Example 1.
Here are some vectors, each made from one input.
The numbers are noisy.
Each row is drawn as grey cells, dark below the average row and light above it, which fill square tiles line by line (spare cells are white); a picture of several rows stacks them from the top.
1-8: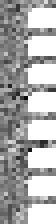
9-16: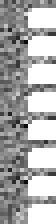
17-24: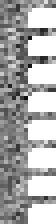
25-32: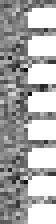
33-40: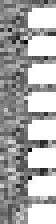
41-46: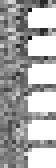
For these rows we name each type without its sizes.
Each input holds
a point on a line.
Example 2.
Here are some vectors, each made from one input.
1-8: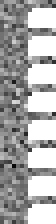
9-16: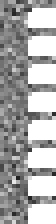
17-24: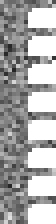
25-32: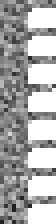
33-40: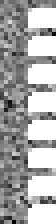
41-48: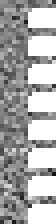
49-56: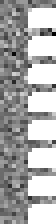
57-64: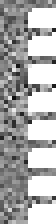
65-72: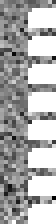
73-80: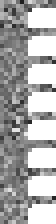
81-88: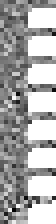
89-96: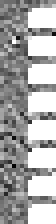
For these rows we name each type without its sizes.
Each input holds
a point on a line.
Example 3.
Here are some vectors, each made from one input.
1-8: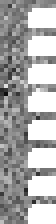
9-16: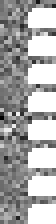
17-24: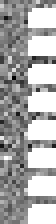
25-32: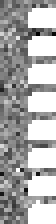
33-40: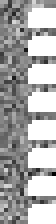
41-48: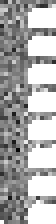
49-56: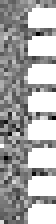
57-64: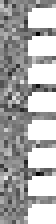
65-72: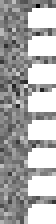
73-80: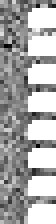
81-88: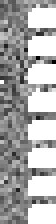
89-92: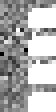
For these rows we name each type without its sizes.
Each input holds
a point on a line.
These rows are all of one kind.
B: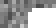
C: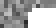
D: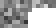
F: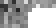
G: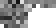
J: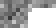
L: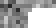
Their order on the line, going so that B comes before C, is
G, F, L, J, B, D, C.
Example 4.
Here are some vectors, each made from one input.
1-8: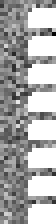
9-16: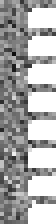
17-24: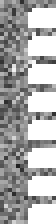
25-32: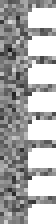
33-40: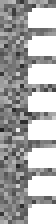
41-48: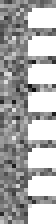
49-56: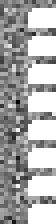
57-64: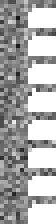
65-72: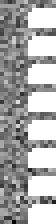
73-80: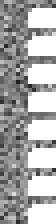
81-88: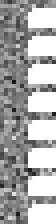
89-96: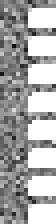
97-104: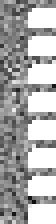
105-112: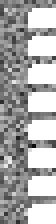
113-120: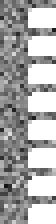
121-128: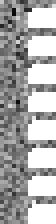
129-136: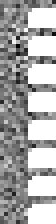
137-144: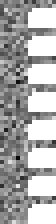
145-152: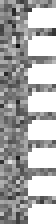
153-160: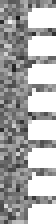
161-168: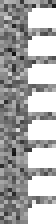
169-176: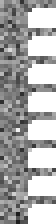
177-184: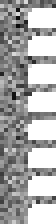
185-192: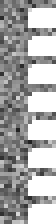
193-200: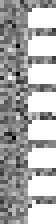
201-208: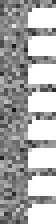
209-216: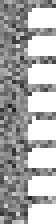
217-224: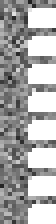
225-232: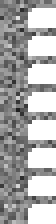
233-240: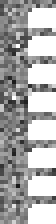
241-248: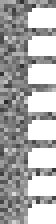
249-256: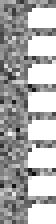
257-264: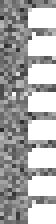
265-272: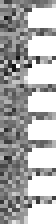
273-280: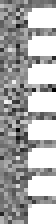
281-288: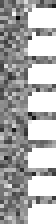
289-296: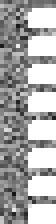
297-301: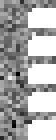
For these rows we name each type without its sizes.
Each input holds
a point on a circle.
